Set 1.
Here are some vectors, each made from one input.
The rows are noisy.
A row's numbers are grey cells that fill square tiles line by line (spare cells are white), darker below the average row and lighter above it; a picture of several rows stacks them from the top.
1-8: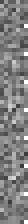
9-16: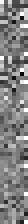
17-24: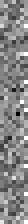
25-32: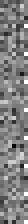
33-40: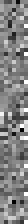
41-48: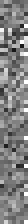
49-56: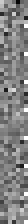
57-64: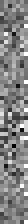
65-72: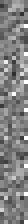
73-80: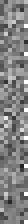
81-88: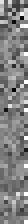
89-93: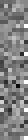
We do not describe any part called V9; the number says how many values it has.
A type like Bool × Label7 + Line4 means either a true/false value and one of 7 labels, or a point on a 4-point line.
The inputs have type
(Circle6 + Line4 × Line5) × V9 + Unit.
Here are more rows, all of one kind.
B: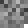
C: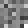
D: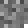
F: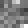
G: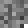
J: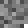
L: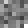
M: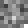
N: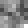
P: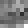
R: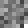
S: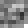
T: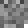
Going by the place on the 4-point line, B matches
F, M and N.
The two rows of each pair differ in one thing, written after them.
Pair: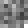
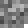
the value of V9
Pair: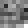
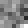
the place on the 5-point line
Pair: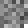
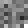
the value of V9
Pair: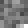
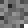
the place on the 4-point line
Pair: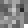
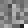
the place on the 4-point line
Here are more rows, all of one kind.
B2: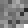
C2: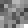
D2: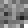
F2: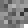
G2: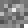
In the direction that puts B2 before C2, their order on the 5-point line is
D2, F2, B2, C2, G2.
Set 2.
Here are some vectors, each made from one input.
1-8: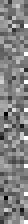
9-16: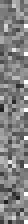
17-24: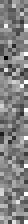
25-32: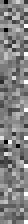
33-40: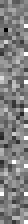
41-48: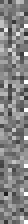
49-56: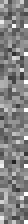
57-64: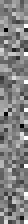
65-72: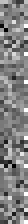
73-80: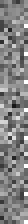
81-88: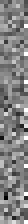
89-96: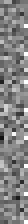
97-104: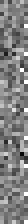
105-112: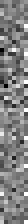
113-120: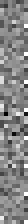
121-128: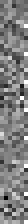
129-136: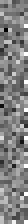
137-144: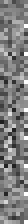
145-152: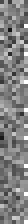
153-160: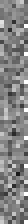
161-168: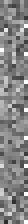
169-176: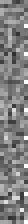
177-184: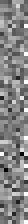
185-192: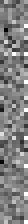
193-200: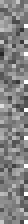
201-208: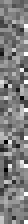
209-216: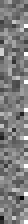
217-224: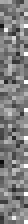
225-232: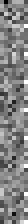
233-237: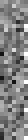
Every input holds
a true/false value, together with a list of up to two points on a 4-point line.
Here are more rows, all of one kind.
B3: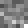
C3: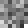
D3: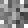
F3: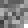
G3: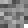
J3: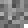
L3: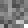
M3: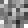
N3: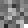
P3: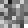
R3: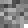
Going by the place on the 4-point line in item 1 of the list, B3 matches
G3 and R3.
